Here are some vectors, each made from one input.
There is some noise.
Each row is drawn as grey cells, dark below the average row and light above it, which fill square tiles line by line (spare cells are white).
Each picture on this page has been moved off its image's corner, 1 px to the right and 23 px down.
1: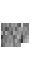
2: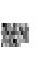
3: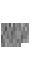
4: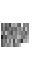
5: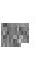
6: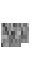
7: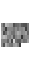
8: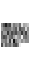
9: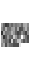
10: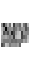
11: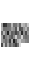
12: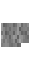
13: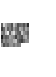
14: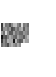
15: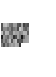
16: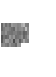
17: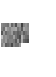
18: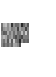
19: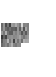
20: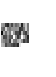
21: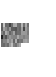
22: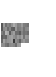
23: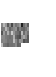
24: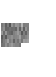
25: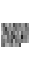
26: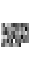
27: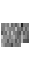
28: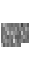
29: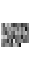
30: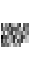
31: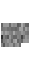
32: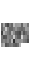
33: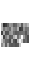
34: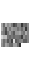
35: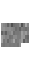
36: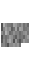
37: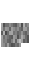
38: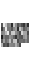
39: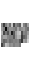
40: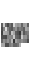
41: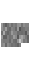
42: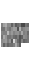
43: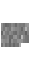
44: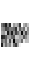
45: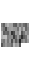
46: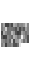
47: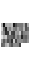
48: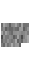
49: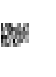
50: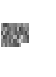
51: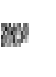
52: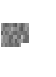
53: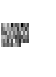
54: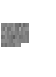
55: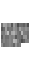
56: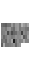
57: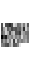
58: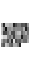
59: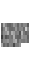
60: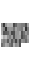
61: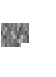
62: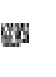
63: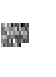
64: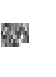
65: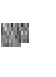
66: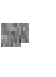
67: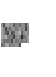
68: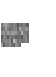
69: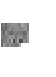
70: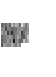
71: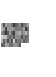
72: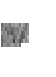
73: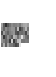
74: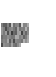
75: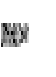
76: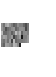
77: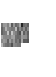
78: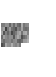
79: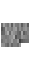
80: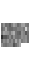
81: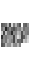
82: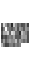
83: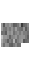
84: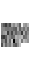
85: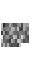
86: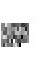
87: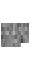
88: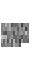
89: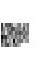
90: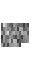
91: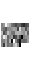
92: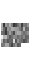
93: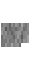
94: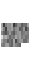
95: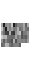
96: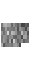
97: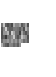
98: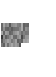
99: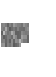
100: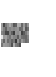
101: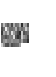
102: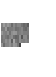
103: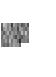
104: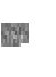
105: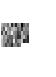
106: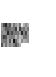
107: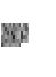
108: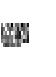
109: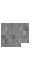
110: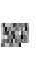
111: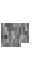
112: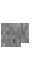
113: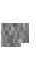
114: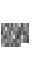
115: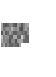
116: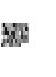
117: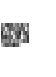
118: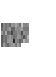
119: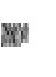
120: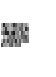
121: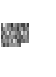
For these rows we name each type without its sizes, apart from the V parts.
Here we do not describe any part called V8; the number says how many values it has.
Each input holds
a value of V8, together with a list of points on a line.
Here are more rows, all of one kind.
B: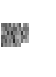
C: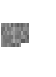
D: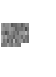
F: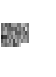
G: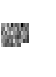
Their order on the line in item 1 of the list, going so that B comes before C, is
D, B, G, C, F.
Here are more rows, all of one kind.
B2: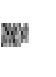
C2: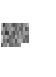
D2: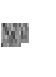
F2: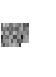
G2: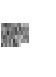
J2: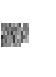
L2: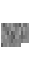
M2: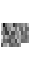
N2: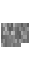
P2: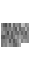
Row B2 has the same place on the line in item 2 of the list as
D2, G2 and L2.
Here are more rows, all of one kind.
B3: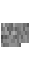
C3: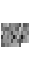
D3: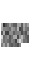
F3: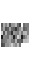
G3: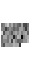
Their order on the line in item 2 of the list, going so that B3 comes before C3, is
B3, D3, C3, F3, G3.
